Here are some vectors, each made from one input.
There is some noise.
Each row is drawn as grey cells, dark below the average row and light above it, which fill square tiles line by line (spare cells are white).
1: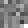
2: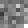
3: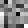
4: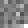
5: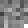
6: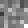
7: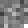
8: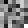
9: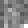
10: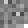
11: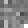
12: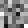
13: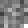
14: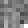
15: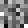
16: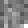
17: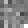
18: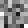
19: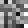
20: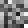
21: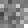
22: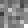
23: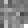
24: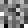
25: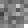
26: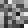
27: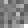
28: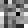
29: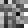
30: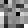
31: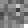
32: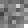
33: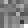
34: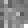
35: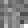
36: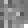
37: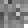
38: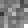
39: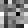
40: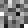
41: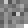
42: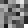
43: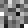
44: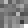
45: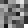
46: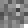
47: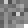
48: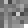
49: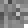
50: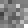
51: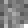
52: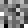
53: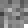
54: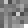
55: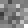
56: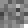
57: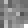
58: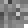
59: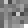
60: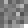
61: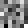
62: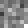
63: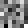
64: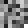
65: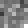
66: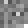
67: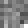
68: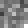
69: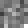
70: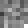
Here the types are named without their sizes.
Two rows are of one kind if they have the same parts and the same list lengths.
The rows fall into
2 kinds.
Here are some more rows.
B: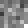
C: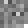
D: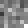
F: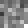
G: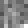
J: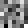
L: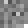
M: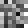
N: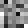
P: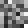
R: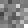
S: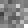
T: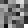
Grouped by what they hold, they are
B, C, D, F, G, L, R, S
J, M, N, P, T

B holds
four true/false values.
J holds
a point on a line.
